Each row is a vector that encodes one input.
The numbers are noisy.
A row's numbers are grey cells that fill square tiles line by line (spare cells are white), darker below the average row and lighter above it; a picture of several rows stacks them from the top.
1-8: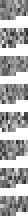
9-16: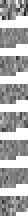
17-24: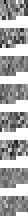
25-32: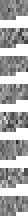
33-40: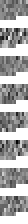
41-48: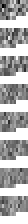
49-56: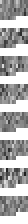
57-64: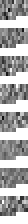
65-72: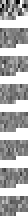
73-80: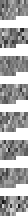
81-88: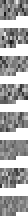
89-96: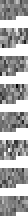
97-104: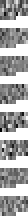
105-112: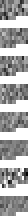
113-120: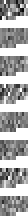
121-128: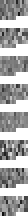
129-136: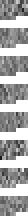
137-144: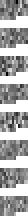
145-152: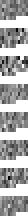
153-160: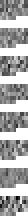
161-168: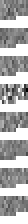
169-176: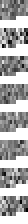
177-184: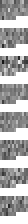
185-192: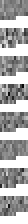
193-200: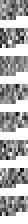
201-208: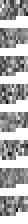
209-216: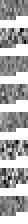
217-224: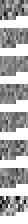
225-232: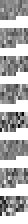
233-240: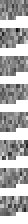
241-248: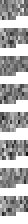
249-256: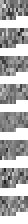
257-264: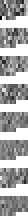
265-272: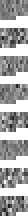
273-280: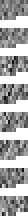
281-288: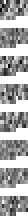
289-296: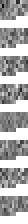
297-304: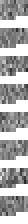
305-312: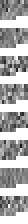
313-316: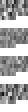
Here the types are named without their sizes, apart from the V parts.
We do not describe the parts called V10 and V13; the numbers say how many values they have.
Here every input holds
either a point on a line and a value of V13, or four true/false values, or a value of V10.
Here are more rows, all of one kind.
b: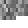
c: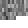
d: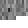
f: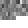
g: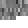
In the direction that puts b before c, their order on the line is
b, f, g, c, d.
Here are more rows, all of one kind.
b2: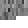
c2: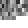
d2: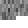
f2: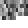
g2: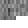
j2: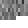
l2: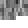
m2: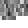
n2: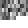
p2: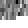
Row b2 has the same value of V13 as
c2, d2 and g2.
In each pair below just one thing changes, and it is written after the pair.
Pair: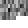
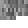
the place on the line
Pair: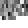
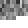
the value of V13
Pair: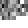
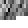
the value of V13
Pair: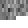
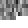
the value of V13
